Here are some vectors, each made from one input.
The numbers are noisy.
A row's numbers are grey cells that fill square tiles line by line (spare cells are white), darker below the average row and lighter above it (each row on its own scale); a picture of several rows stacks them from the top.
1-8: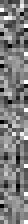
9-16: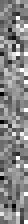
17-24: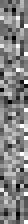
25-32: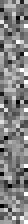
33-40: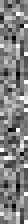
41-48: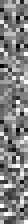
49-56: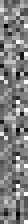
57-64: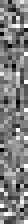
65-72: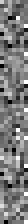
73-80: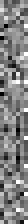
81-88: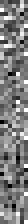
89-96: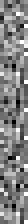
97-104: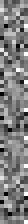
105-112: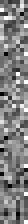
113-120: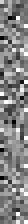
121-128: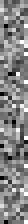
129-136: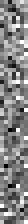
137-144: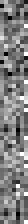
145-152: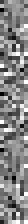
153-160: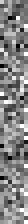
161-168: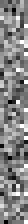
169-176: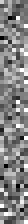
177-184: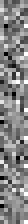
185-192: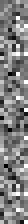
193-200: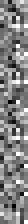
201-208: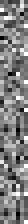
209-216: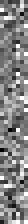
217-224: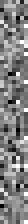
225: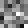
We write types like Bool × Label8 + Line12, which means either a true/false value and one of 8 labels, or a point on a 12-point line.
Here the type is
Circle13.
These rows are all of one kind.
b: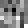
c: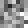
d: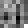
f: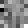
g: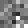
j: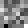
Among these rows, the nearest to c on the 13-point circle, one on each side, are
f and j.
